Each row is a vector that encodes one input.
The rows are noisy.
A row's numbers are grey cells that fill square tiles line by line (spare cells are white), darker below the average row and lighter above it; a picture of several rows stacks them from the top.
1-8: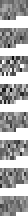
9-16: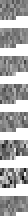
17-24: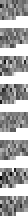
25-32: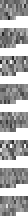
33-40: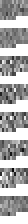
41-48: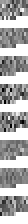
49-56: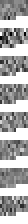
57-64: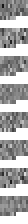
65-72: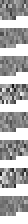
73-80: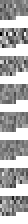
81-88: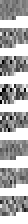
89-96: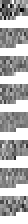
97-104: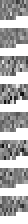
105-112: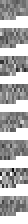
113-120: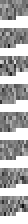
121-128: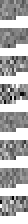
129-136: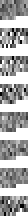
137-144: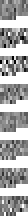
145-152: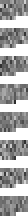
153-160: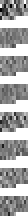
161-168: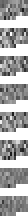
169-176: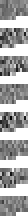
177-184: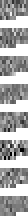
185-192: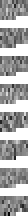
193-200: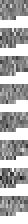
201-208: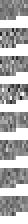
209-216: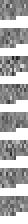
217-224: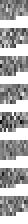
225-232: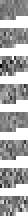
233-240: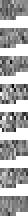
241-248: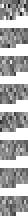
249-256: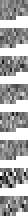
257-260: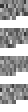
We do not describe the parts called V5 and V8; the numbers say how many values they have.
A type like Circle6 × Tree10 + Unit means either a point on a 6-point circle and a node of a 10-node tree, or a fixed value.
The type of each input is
Bool × (Line6 + V5) × (Line10 + V8).
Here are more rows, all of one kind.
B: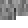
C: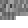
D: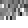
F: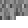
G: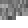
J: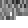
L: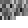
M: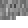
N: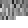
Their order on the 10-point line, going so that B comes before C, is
B, C, M, N, F, G, J, D, L.
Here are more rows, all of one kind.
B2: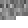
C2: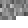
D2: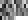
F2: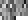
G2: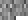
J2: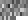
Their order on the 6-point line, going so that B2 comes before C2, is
B2, D2, C2, F2, J2, G2.
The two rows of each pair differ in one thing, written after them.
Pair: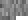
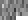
the true/false value
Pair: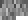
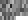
the place on the 10-point line
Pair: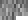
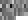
the true/false value
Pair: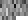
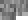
the true/false value
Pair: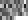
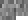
the value of V5
